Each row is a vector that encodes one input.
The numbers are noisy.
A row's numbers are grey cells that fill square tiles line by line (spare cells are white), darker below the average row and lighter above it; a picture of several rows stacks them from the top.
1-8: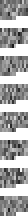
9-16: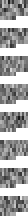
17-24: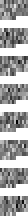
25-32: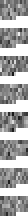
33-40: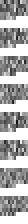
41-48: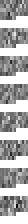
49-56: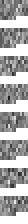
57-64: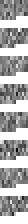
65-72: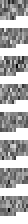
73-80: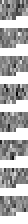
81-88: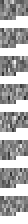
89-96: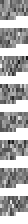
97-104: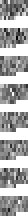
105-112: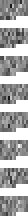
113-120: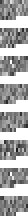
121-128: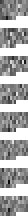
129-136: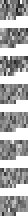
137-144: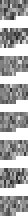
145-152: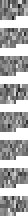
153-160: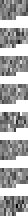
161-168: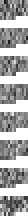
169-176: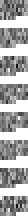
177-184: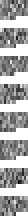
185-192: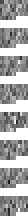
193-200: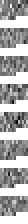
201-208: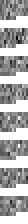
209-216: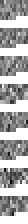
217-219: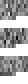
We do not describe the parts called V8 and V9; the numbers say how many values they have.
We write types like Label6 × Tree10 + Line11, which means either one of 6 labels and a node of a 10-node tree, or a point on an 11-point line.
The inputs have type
List2(Line6) + V8 × V9.
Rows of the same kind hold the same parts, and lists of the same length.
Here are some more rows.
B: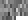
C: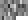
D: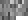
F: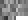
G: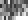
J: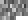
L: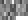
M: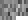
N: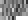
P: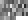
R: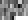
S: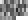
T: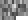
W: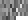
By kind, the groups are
B, D, F, L, M, W
C, J, P, S, T
G
N, R

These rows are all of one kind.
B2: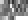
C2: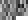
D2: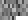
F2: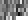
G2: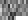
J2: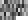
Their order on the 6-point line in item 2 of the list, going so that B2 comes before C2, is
B2, C2, F2, D2, J2, G2.
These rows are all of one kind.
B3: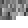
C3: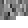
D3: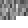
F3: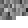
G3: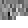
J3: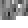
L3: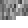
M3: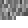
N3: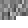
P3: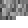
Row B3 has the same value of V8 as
C3, D3, F3 and G3.
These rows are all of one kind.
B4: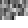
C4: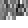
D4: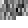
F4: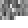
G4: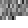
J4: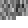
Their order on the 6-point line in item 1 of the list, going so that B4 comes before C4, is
B4, F4, G4, J4, C4, D4.
